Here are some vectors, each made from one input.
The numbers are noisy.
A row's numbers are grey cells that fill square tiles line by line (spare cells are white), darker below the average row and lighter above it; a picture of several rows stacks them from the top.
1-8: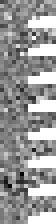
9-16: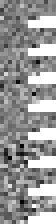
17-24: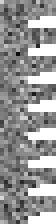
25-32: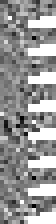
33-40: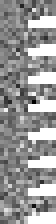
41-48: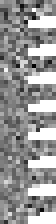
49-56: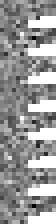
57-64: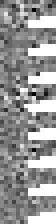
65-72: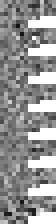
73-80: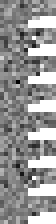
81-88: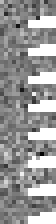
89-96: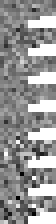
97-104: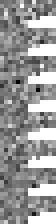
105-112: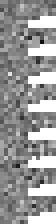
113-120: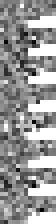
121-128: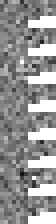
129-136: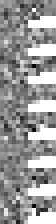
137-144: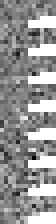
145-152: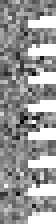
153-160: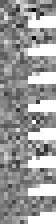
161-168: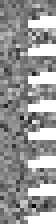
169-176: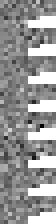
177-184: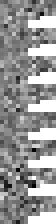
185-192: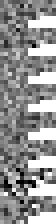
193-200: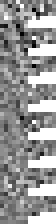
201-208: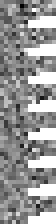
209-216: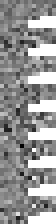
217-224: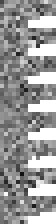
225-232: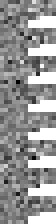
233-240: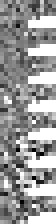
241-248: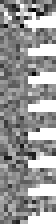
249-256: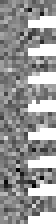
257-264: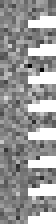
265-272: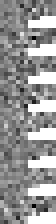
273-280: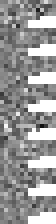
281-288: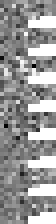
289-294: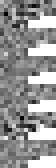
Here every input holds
a node of a 10-node tree, together with either a point on an 11-point line, or a node of a 10-node tree.
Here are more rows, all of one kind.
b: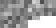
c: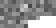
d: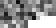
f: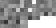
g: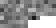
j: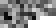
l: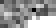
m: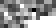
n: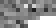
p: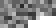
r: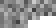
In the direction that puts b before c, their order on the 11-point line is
b, f, g, c, j, d, m, l, n, p, r.
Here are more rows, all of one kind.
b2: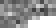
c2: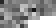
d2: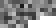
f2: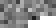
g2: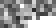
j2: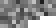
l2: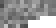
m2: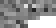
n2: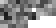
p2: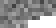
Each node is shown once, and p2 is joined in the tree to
f2, j2 and n2.
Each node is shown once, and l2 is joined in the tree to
c2 and f2.
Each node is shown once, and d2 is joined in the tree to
m2.
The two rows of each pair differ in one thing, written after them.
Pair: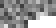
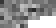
the place on the 11-point line
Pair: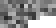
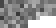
the node of the tree
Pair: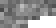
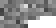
the node of the tree
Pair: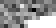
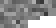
the node of the tree
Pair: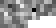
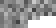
the node of the tree
